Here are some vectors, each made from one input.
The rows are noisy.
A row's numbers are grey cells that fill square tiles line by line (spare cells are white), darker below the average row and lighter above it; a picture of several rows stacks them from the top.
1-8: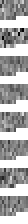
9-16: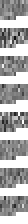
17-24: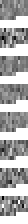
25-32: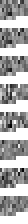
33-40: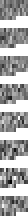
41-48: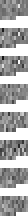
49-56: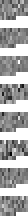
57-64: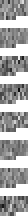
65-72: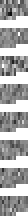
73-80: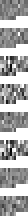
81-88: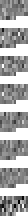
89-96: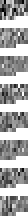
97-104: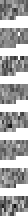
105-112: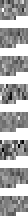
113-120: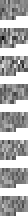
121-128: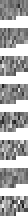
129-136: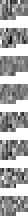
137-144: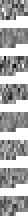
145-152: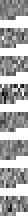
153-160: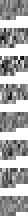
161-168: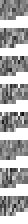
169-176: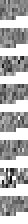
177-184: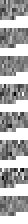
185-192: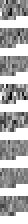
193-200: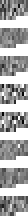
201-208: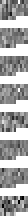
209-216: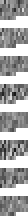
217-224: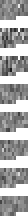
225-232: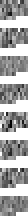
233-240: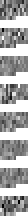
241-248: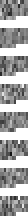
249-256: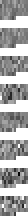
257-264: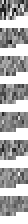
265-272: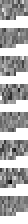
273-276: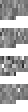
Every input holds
either one of 9 labels and four true/false values, or a point on an 11-point line.
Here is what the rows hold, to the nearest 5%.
About 75% of them hold one of 9 labels and four true/false values. The rest hold a point on an 11-point line.
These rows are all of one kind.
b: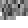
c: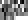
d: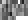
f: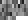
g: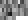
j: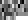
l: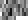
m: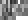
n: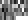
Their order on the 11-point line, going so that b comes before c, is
l, b, g, j, f, d, c, m, n.
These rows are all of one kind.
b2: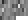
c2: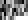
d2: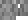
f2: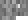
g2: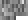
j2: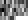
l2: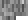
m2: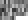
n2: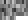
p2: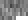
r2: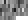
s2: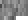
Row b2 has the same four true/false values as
c2 and g2.
